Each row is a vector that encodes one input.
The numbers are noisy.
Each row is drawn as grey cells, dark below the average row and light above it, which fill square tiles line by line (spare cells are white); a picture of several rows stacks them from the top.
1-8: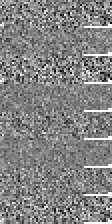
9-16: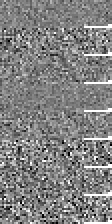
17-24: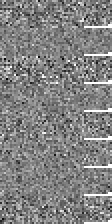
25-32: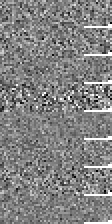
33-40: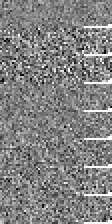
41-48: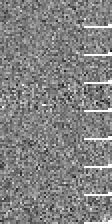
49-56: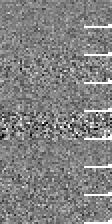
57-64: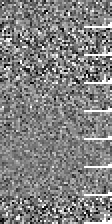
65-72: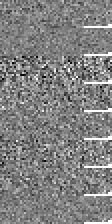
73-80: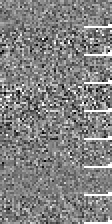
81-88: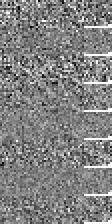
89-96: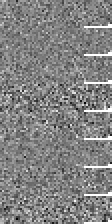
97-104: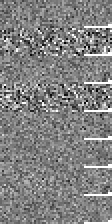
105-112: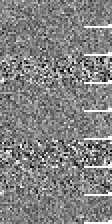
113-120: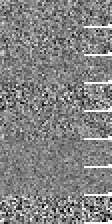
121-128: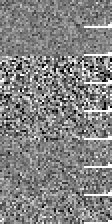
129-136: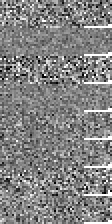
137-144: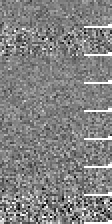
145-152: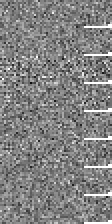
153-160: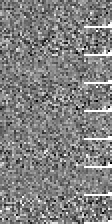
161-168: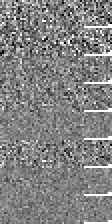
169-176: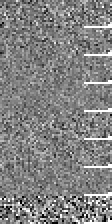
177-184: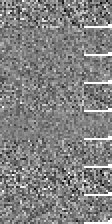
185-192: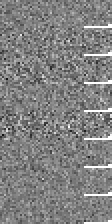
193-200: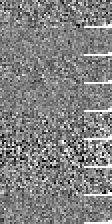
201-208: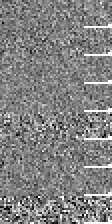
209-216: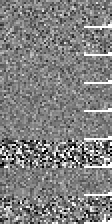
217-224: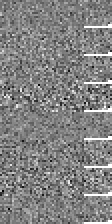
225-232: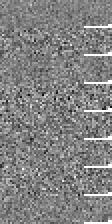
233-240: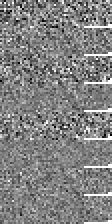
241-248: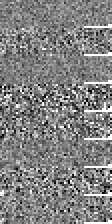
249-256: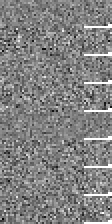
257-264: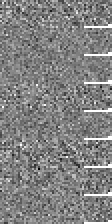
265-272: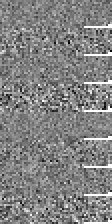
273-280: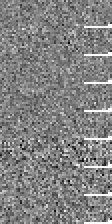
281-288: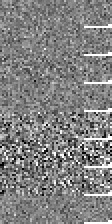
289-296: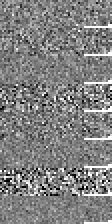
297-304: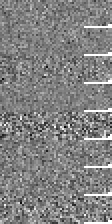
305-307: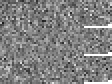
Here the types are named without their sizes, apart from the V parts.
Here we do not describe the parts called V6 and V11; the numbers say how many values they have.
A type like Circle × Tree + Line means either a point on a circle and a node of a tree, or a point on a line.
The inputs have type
Bool × Circle × Line × List(V6) × Tree × V11.
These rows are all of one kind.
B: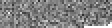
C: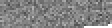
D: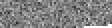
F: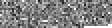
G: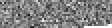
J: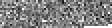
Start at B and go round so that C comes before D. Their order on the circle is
B, C, J, G, F, D.
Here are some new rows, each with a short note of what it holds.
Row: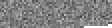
a point on a circle, a point on a line, a node of a tree, a true/false value and a value of V11, together with a list of one item
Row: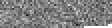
a point on a circle, a point on a line, a node of a tree, a true/false value and a value of V11, together with a list of two items
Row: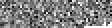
a point on a circle, a point on a line, a node of a tree, a true/false value and a value of V11, together with a list of two items
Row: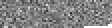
a point on a circle, a point on a line, a node of a tree, a true/false value and a value of V11, together with a list of one item
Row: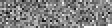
a point on a circle, a point on a line, a node of a tree, a true/false value and a value of V11, together with a list of two items
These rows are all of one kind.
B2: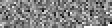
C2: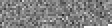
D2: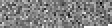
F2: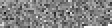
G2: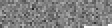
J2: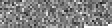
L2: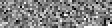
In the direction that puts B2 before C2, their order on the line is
J2, B2, C2, G2, F2, L2, D2.
